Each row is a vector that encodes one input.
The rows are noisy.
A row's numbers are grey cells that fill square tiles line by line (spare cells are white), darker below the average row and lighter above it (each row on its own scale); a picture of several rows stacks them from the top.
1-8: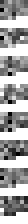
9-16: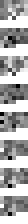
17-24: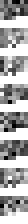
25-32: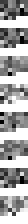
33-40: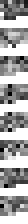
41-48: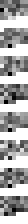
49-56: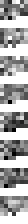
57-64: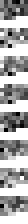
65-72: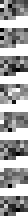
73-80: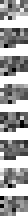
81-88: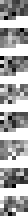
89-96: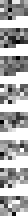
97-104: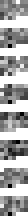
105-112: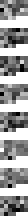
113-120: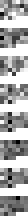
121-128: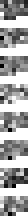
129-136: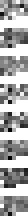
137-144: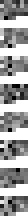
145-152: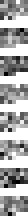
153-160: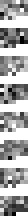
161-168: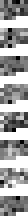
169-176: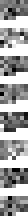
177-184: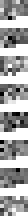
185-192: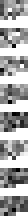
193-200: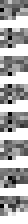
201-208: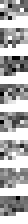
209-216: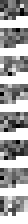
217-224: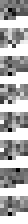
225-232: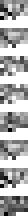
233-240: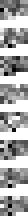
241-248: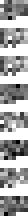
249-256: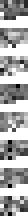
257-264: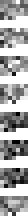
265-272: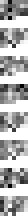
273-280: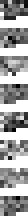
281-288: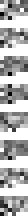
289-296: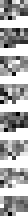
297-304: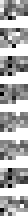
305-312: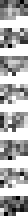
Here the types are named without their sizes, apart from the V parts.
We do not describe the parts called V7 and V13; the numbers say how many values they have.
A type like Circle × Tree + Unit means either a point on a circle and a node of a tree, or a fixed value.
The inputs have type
Bool × (Line + V13) + V7.
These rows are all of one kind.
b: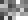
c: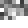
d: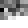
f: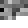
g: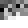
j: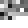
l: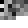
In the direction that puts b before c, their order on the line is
j, l, b, f, d, g, c.
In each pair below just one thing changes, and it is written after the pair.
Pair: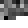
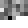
the true/false value
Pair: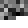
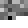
the true/false value
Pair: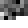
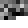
the value of V13
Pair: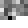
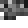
the true/false value
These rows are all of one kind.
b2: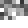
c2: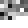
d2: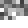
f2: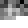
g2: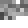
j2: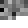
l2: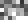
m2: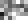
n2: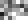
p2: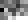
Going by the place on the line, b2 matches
d2, f2 and l2.
